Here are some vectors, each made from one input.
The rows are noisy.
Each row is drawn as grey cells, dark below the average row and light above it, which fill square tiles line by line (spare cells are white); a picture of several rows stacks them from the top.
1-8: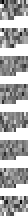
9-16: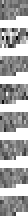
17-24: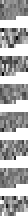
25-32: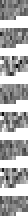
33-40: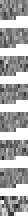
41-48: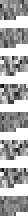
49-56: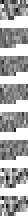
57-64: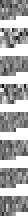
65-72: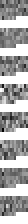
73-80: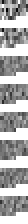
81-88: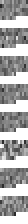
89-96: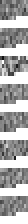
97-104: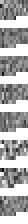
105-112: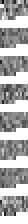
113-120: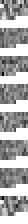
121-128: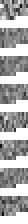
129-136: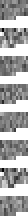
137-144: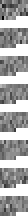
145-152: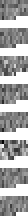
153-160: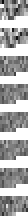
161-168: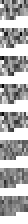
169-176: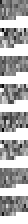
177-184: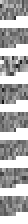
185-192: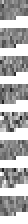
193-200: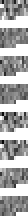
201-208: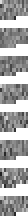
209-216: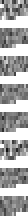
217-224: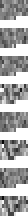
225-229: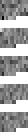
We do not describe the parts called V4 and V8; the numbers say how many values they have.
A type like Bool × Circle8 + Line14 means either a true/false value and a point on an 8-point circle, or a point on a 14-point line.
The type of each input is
(Bool × Circle6 + V8) × V4 + Line5.
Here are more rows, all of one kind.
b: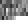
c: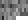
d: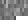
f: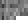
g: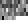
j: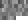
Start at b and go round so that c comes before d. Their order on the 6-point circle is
b, f, c, g, j, d.
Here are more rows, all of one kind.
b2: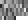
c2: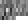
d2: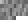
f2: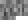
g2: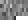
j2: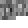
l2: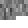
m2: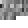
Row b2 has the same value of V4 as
d2 and g2.
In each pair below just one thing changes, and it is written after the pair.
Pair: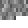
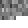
the place on the 6-point circle
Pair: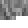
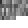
the value of V4
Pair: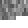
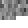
the value of V4
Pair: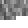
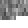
the true/false value
